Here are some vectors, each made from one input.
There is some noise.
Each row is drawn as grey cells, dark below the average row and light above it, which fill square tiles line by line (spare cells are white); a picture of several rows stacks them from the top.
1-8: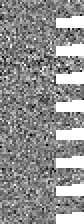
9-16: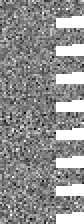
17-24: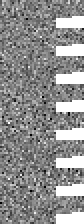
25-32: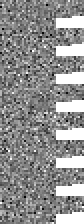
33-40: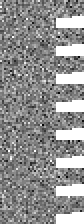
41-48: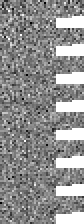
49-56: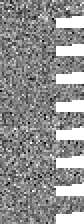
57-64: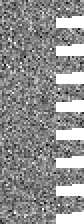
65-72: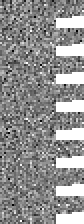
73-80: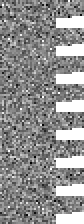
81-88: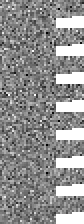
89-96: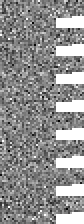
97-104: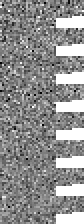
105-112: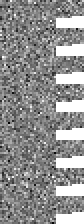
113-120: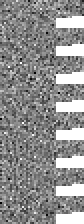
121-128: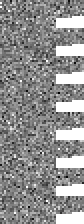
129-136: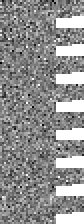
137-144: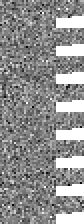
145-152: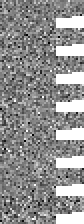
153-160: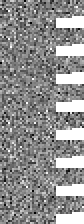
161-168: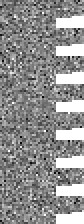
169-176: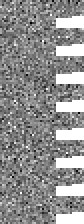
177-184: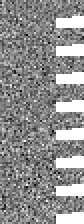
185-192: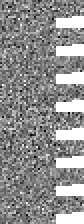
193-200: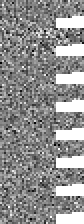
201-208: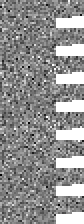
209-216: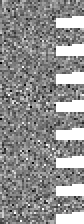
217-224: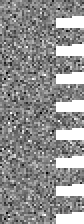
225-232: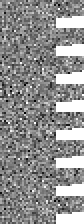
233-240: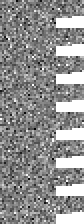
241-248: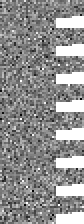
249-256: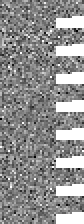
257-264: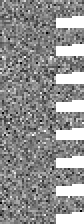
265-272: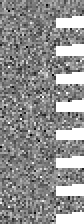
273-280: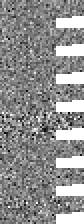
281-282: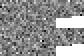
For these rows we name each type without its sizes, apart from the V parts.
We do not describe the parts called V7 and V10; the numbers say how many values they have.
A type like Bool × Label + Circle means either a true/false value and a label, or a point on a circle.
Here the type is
(Line + Tree) × (Tree + V7 × V10).
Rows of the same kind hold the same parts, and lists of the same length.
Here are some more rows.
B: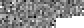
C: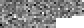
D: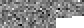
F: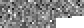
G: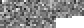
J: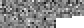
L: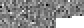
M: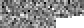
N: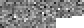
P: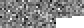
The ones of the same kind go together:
B, J, M
C, F, N, P
D
G, L

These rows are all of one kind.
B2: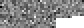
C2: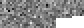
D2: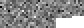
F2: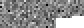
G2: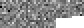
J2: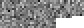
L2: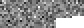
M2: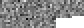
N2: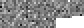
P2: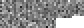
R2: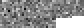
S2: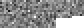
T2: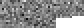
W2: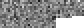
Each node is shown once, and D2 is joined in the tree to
B2 and F2.
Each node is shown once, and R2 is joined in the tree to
M2 and T2.
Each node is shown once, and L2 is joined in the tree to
B2.
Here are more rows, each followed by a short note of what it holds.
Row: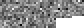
a point on a line, a value of V7 and a value of V10
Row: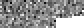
a point on a line and a node of a tree
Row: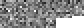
a point on a line and a node of a tree
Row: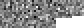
a node of each of two trees
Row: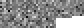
a node of a tree, a value of V7 and a value of V10
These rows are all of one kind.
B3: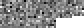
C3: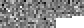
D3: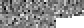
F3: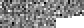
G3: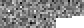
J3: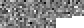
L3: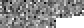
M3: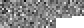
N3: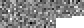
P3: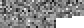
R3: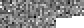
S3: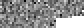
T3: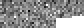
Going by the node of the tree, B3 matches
L3 and S3.
